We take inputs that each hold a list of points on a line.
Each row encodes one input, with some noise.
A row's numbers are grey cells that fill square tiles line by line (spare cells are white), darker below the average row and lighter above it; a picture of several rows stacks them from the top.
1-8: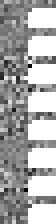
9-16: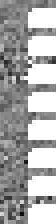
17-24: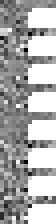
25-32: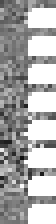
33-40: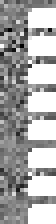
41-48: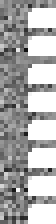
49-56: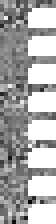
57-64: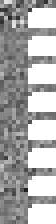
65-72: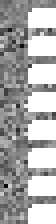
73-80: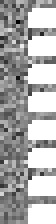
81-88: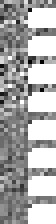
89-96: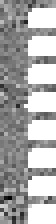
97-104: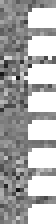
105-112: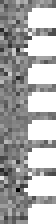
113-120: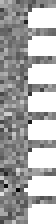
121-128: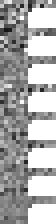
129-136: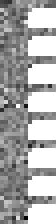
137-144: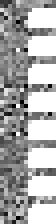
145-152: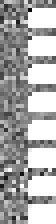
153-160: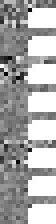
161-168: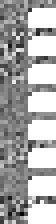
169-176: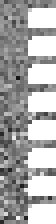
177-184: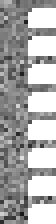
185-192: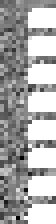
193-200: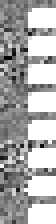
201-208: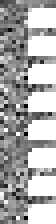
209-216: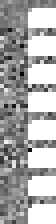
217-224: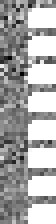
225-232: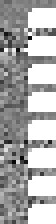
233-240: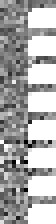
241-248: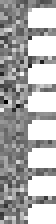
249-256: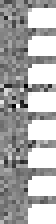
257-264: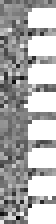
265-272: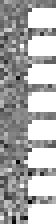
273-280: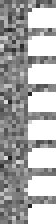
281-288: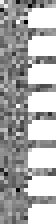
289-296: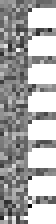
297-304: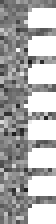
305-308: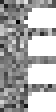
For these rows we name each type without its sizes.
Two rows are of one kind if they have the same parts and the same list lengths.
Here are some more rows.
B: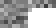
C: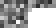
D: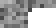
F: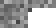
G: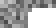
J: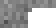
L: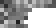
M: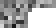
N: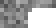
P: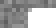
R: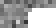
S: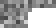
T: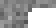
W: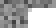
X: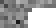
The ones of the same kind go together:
B, G
C, D, L, M, R, S, T, W
F, J, N, P, X

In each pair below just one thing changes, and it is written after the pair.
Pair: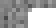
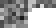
the place on the line in item 2 of the list
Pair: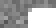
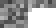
the place on the line in item 2 of the list
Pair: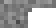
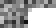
the place on the line in item 2 of the list
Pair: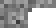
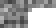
the place on the line in item 2 of the list
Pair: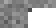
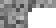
the place on the line in item 2 of the list
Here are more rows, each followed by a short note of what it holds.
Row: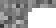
a list of two items
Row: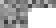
the empty list
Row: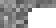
a list of one item
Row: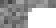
a list of two items
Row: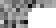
a list of two items
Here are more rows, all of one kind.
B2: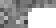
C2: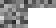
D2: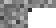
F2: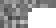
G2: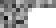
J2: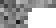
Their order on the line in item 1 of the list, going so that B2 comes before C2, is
D2, J2, F2, B2, C2, G2.
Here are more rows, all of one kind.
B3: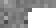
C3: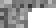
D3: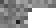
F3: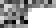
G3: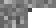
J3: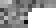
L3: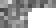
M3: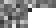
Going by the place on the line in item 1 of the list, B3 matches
F3 and M3.
